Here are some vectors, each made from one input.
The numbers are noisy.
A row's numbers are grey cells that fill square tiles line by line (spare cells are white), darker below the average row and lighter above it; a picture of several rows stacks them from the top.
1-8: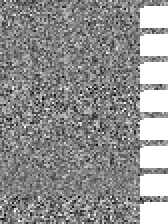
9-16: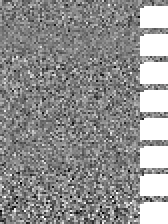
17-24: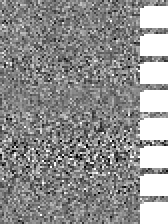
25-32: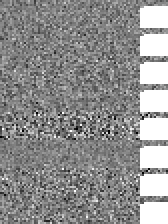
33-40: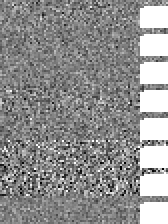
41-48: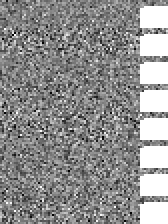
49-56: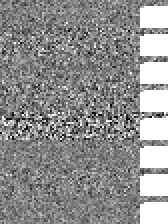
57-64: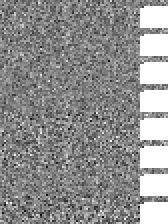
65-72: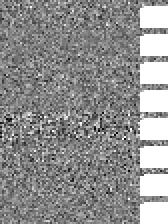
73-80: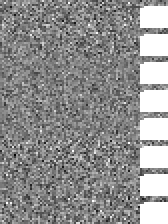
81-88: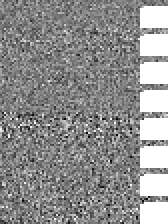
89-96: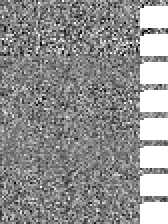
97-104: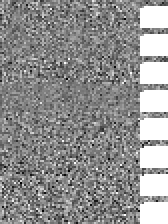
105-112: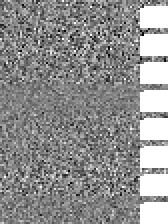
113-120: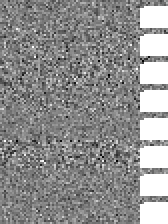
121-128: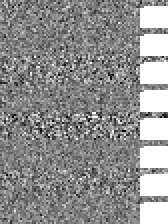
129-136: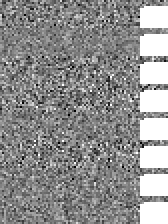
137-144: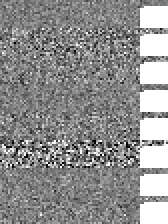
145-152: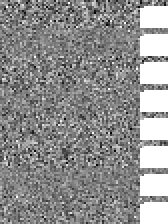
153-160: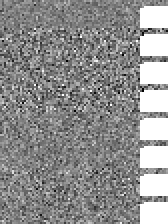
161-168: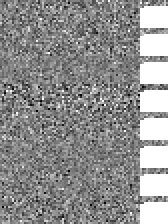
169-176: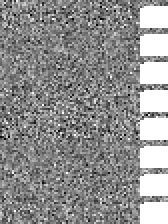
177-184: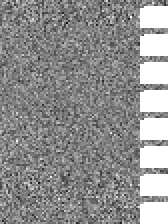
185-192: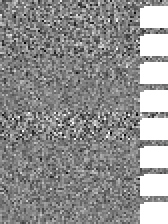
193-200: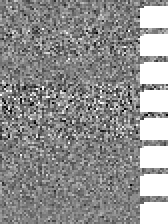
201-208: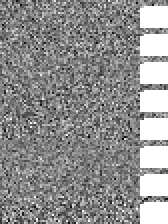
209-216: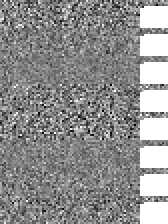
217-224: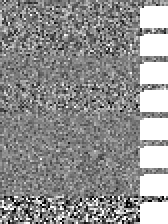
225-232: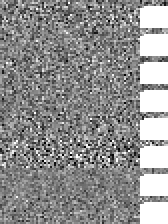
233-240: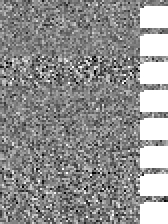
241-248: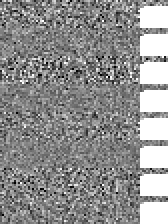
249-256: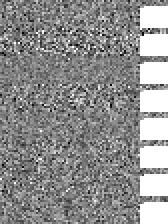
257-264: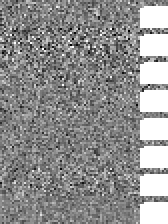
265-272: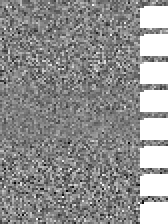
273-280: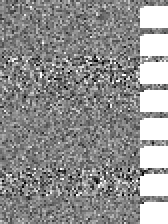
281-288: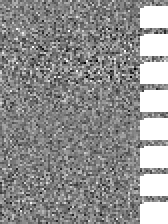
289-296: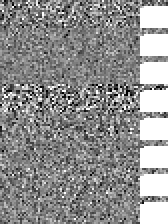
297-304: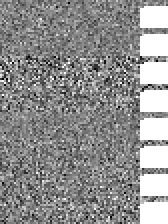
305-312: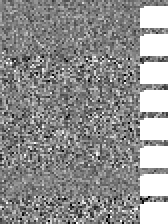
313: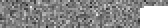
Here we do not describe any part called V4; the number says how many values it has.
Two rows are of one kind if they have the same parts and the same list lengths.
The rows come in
4 kinds.
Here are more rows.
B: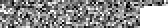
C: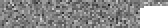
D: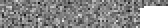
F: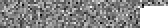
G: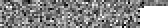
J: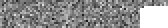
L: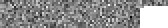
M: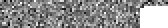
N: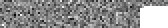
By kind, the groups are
B
C, D
F, M
G, J, L, N

